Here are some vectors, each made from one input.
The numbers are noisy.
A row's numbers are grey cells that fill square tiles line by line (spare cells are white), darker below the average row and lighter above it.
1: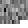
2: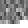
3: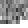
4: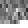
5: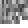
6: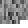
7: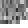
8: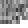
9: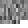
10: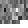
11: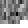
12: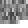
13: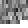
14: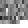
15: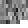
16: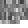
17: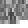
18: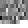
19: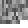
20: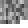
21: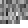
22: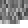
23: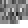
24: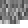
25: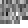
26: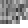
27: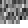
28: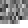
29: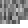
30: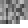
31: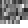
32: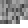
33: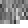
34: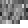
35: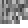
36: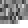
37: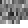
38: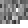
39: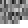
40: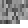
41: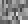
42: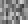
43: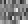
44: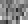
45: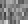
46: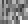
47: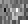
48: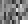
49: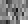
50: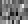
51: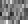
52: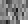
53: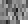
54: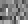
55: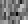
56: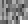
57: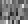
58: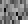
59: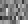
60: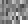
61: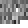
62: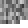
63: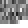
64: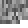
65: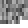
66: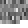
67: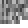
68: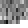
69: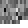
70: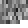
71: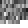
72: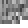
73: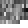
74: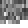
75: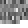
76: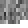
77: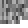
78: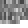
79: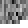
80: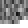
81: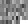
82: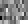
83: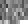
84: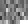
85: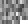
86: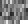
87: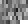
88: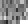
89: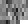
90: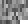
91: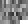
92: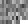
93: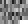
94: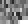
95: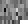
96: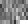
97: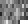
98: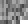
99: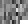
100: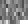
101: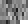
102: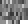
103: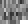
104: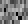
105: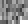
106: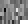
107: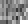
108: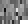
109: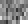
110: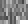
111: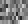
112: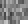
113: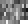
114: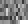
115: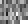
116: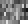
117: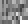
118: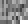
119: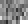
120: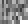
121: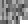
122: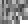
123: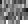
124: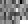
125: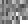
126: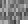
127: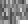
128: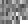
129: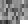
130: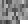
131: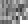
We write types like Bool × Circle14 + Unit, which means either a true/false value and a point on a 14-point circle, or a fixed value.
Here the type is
Line7 × Tree9 × (Tree9 + Unit).
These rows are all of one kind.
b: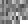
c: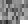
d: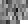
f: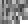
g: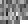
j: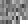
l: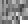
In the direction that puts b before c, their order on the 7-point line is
l, f, b, d, g, j, c.
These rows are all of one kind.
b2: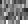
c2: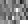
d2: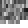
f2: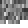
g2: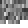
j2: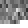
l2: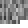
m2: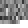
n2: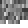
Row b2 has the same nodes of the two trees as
f2, g2 and n2.
